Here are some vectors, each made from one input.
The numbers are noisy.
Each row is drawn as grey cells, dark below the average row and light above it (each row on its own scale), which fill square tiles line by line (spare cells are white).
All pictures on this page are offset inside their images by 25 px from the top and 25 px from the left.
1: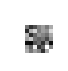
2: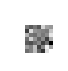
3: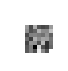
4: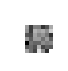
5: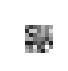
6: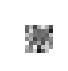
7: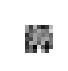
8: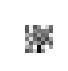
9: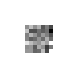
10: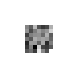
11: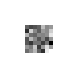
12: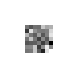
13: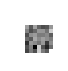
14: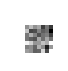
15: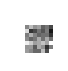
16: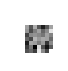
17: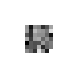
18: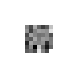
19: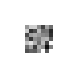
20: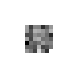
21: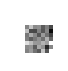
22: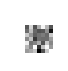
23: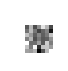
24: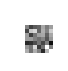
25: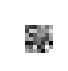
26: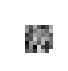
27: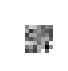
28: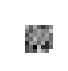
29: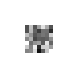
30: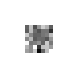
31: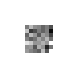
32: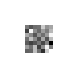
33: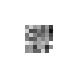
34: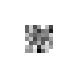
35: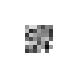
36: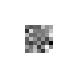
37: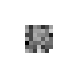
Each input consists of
a point on a 4-point line and a true/false value.
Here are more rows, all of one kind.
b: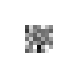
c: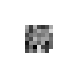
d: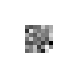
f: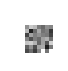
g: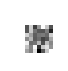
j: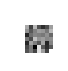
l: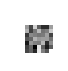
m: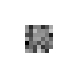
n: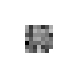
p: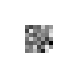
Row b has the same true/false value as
d, g and p.
